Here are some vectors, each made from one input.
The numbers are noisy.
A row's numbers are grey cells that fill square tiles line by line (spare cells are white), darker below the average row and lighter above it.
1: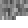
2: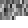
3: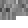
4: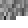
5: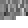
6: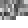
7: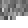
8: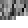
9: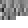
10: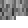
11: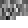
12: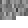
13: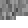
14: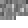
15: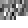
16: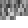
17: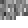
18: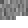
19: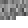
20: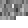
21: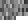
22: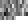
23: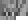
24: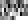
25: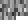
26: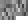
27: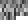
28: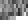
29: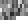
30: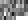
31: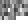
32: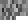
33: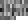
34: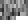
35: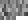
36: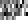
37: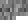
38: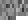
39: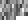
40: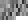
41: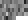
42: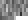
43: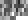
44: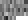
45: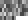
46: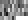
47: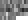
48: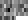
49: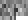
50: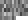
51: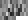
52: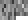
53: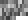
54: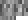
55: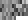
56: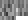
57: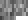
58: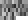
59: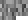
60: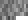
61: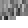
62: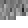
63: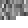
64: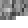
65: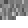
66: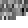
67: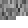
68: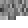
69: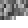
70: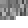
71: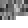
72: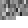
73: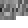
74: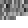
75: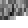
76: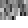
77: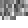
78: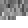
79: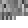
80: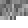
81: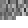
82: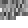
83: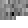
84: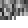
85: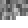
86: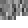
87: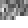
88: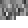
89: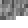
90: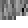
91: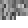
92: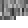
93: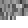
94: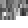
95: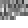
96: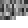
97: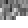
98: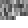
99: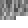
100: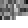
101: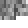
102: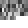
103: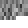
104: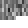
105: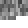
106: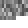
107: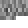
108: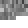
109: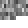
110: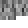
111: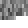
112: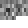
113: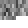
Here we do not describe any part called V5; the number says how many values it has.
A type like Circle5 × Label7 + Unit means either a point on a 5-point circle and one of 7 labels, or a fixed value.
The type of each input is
(Bool × Bool × Bool + Line6) × V5.
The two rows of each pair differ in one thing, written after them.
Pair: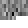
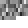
the place on the 6-point line
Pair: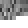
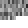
the value of V5
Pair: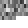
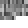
the value of V5
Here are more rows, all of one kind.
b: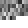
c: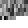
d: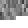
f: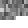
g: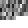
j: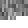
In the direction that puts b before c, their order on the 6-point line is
g, f, d, j, b, c.
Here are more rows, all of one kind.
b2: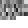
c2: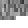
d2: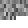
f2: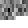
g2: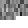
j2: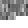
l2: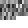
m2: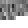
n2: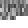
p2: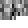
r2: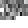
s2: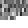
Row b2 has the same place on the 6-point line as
l2 and p2.
